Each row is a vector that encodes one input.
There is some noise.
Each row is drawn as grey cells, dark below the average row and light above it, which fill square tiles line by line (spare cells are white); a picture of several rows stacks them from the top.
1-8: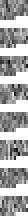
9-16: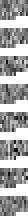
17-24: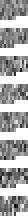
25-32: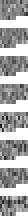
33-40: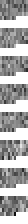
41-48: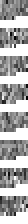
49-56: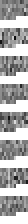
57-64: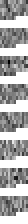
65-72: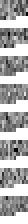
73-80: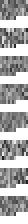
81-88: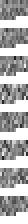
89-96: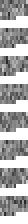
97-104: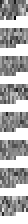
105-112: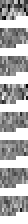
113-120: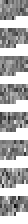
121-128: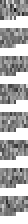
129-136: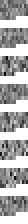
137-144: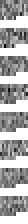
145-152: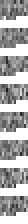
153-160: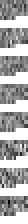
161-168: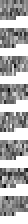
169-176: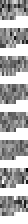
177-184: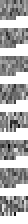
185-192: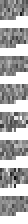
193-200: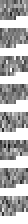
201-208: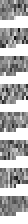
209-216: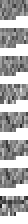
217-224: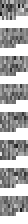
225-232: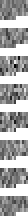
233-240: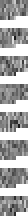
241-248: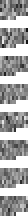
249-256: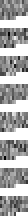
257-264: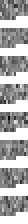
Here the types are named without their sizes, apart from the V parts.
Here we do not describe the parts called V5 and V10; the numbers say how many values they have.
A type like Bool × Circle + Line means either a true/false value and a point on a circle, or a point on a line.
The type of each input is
((Bool × Bool × Bool + Unit) × V10 + Circle) × V5.
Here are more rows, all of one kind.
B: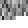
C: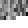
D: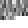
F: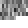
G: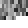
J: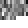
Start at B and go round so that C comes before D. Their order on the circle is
B, F, G, C, J, D.
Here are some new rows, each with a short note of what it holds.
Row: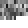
a value of V5 and a value of V10
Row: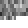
three true/false values, a value of V5 and a value of V10
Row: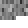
three true/false values, a value of V5 and a value of V10
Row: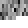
a point on a circle and a value of V5
